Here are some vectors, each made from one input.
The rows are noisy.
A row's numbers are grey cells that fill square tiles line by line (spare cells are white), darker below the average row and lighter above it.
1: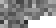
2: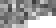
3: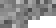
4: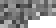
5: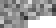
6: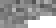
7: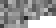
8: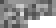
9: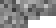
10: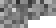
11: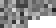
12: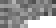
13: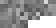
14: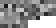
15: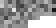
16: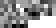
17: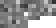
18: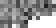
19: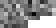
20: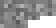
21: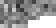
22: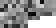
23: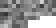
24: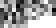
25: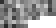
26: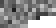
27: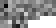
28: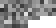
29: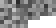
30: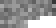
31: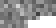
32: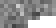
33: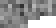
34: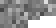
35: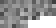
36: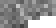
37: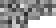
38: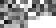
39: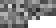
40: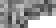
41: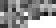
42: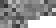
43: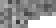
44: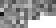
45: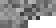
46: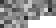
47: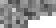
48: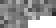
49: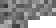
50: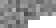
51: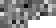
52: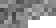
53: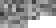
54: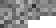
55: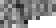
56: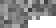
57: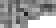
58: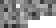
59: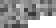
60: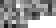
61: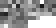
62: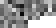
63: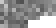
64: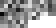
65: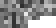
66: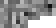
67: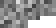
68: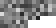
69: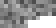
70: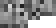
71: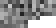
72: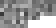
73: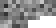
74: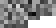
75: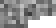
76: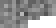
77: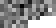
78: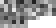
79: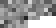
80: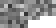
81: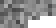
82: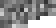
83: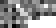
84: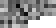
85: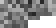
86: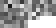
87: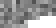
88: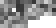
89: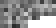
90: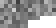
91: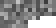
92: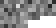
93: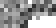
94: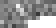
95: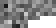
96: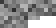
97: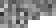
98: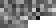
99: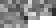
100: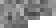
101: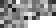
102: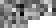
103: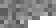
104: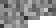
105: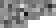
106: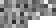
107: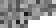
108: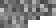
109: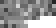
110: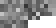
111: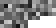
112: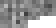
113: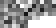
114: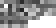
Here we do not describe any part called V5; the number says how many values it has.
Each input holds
either three true/false values and a value of V5, or a list of up to three points on a 4-point line.
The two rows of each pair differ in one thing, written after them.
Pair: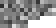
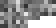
one of the three true/false values
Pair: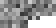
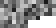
one of the three true/false values
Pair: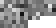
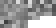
one of the three true/false values
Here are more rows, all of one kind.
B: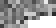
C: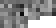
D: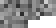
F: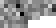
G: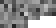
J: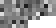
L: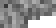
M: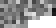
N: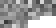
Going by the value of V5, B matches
D and J.
